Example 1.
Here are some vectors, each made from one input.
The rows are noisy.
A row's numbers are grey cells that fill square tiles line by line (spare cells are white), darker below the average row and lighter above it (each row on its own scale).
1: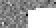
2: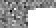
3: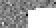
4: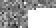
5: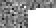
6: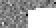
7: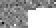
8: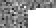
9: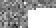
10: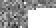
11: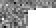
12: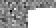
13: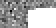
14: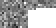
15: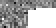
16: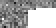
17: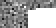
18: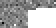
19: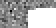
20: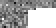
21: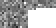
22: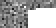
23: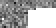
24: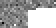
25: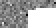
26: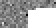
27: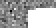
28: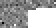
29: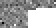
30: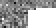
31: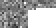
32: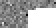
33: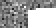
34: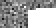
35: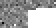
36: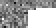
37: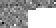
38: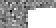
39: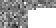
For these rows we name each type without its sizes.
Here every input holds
a label.
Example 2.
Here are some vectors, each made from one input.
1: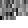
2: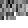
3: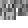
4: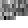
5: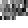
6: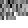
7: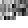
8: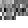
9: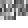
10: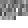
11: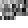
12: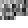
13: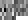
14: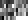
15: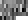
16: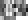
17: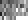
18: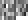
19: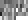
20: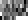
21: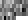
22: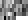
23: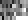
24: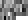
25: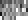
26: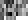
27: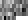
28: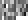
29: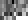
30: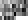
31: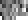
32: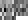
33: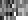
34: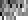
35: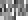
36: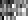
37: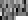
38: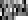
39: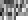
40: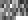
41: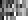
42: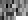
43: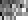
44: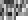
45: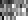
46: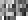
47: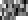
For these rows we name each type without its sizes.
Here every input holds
a label.
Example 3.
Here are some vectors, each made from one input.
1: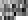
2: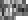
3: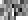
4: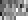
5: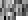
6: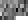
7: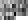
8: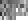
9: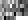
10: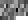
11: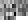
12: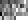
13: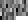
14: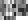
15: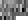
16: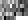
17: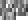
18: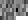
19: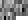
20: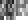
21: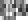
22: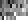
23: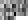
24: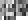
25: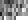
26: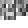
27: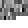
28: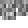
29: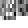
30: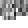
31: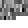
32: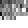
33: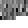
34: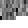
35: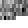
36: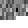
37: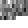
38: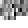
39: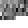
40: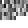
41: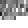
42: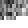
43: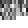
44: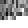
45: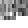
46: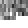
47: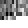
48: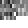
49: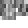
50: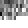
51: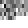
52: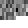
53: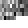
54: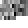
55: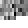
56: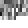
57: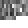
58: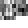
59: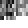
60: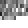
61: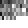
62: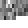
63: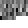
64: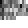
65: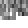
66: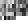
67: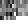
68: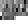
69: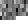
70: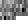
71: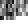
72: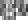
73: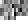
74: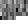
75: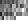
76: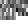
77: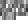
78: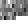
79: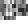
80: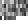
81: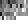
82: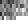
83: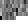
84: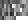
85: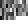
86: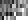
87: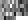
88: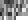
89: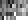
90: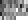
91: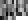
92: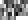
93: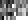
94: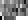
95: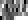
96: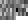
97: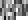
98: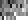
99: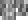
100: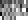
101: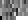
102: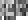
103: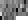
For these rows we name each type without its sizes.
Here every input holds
a label.
